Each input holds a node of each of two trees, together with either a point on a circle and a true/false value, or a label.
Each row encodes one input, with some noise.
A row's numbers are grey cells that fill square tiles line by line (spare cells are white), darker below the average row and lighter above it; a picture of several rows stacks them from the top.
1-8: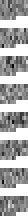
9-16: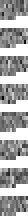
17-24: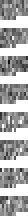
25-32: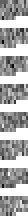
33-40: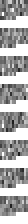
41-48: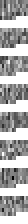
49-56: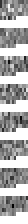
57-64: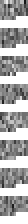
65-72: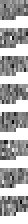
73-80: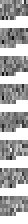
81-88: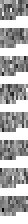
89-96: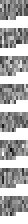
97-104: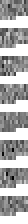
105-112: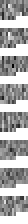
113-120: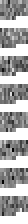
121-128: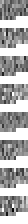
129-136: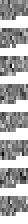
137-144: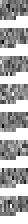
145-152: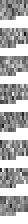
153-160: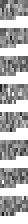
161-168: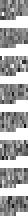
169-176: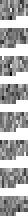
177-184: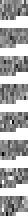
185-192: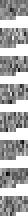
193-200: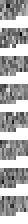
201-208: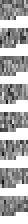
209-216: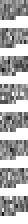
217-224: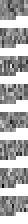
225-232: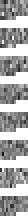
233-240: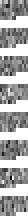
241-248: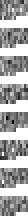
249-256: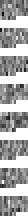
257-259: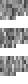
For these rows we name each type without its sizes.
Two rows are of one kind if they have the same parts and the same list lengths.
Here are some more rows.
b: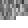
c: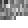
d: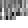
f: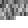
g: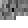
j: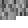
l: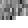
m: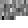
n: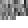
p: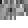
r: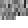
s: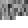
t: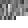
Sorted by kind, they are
b, g, t
c, d, f, j, l, m, n, p, r, s

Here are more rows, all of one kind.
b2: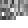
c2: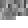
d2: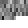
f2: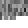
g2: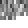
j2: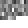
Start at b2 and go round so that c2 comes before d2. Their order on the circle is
b2, c2, j2, f2, d2, g2.
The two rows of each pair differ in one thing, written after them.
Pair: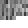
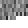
the node of one of the two trees
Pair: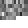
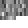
the place on the circle
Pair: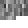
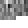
the place on the circle
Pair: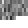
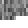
the place on the circle
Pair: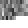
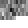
the true/false value
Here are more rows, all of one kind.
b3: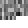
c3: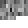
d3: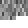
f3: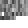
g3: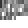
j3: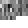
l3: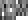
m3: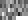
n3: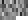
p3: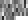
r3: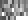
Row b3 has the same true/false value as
f3, j3 and l3.
